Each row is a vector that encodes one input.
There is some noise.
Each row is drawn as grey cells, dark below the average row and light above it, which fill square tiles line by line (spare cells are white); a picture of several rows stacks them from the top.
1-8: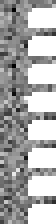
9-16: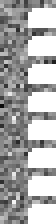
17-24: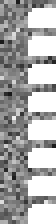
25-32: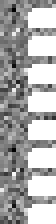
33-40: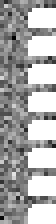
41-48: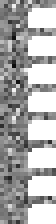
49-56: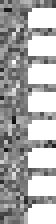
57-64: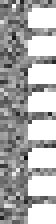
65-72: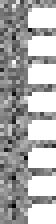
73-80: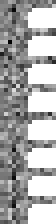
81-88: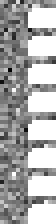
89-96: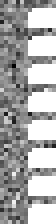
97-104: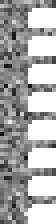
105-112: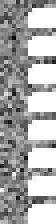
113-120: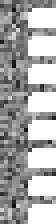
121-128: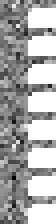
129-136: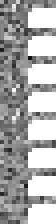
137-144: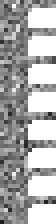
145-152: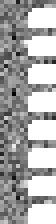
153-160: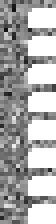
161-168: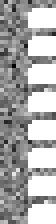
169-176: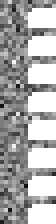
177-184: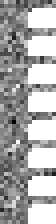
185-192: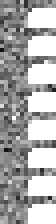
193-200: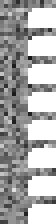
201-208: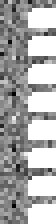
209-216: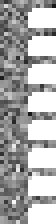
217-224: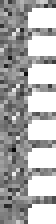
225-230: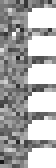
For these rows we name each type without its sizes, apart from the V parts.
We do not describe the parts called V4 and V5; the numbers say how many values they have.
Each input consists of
a point on a line, a value of V4 and a value of V5, together with either a fixed value, or three true/false values.
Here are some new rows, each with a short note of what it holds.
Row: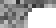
a point on a line, three true/false values, a value of V4 and a value of V5
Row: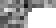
a point on a line, a value of V4 and a value of V5
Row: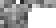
a point on a line, a value of V4 and a value of V5
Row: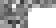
a point on a line, three true/false values, a value of V4 and a value of V5
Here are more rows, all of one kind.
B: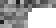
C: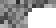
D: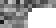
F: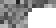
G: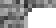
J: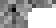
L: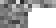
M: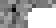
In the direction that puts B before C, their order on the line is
J, D, B, C, G, F, L, M.
